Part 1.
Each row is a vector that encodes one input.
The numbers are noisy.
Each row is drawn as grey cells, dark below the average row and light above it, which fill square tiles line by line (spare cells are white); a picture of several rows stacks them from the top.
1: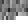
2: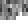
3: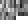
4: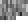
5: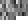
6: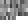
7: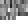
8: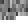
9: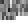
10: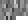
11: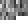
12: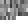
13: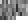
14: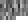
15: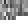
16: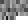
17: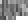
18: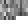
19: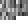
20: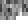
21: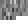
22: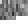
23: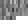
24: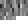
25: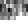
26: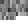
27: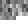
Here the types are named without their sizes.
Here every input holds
a point on a line.
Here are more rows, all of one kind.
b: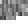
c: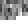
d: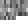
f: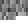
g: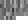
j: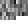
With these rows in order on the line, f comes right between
c and g.
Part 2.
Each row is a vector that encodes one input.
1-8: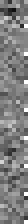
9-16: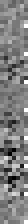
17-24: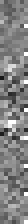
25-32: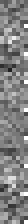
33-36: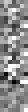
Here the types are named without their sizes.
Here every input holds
a point on a line.
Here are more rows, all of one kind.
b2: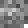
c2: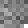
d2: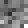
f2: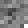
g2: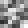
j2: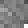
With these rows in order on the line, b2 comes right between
f2 and j2.
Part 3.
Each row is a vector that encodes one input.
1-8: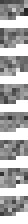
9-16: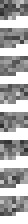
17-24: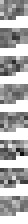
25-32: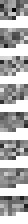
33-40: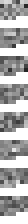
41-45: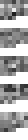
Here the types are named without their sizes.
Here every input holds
three true/false values.
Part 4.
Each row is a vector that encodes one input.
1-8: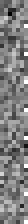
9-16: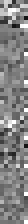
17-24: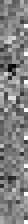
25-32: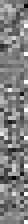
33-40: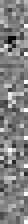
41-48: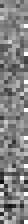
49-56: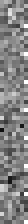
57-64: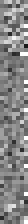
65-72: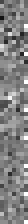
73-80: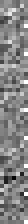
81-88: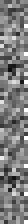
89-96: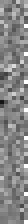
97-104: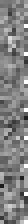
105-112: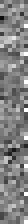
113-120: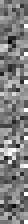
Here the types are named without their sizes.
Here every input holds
a point on a circle.
